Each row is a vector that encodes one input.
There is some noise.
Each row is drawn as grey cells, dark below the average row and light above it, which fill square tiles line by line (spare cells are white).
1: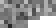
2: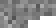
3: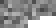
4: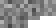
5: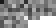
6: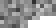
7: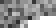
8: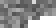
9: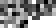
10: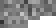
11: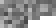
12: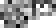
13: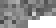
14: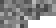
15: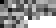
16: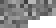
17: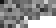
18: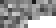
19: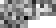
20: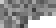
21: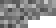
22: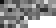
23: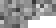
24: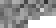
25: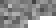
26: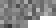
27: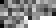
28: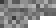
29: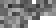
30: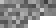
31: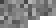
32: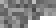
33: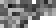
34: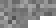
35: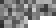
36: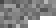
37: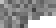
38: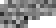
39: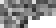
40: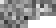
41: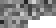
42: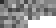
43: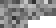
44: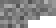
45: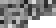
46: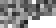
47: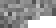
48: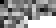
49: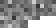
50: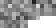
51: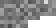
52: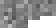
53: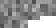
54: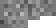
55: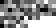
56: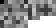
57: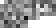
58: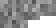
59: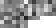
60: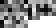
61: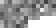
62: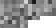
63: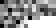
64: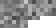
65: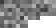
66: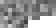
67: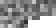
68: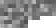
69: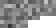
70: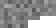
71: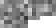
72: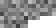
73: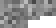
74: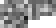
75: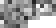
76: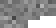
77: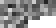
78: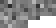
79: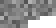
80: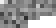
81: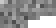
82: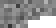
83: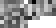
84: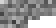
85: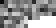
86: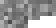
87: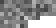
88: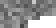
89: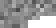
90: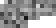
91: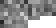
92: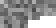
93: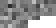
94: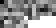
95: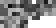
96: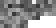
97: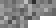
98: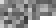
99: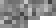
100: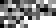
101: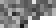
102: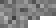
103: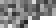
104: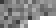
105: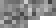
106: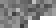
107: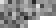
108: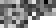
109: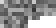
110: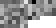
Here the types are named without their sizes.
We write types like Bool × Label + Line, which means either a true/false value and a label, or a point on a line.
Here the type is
Bool × Line + Label.
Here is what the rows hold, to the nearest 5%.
About 45% of them hold a label. The rest hold a point on a line and a true/false value.
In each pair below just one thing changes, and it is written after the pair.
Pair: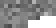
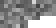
the place on the line
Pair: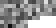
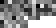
the true/false value
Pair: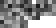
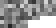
the place on the line
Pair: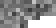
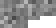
the true/false value
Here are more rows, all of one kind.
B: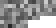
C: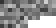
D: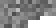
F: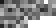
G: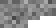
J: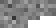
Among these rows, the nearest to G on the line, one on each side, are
B and J.
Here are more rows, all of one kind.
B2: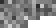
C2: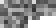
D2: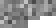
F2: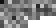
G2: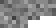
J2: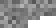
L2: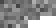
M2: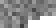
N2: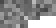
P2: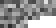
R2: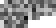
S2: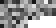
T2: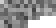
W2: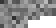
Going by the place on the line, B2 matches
N2, P2 and S2.
